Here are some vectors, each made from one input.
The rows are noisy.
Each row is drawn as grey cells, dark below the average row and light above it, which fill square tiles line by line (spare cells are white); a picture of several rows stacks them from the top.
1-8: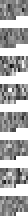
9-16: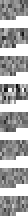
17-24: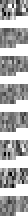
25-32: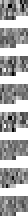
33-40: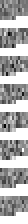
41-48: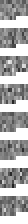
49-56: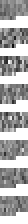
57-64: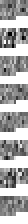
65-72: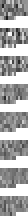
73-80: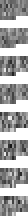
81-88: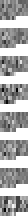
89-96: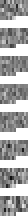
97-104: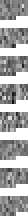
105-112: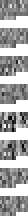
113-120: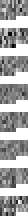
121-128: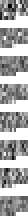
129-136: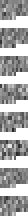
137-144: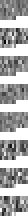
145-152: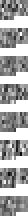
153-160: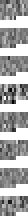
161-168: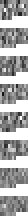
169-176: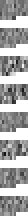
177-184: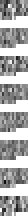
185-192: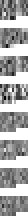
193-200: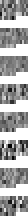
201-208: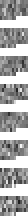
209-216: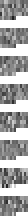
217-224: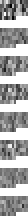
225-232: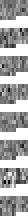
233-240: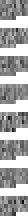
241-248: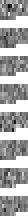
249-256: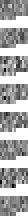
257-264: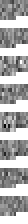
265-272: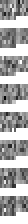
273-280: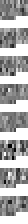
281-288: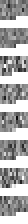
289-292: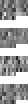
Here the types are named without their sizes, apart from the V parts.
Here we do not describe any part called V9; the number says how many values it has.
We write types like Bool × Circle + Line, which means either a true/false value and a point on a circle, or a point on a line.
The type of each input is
((Bool × Bool × Bool × Bool + Unit) × (Label + Line) + V9) × Label.
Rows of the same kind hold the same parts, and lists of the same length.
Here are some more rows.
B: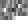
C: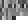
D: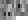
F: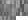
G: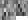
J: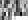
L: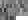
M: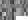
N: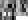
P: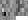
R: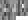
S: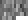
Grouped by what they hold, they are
B, J
C, D, P
F, G, L, R
M, N
S

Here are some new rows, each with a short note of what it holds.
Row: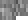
a label and a point on a line
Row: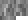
a label, a point on a line and four true/false values
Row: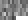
a label, a point on a line and four true/false values
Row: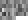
two labels
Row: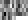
two labels and four true/false values
